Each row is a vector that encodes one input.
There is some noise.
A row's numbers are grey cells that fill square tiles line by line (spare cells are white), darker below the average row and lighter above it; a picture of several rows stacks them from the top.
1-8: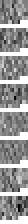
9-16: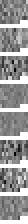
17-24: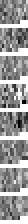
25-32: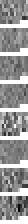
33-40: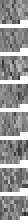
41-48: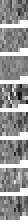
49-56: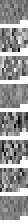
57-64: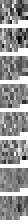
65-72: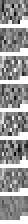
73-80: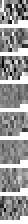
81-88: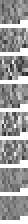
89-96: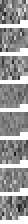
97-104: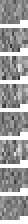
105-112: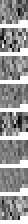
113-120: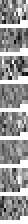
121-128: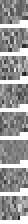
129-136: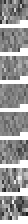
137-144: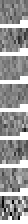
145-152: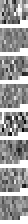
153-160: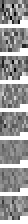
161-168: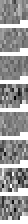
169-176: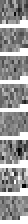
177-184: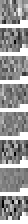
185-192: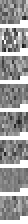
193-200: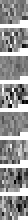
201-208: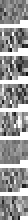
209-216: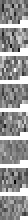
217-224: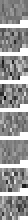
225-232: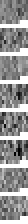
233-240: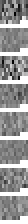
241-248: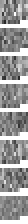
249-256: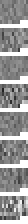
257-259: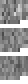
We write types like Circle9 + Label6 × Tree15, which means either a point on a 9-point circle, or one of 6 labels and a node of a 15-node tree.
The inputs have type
Bool × Bool × Bool × Bool + Tree10 + Unit.
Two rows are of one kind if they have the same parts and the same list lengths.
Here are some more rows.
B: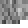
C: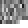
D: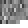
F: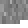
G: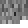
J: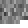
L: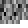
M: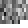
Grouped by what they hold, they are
B, F, G
C, D
J, L, M

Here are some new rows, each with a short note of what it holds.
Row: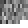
a fixed value
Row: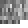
a fixed value
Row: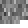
a node of a 10-node tree
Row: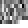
a fixed value
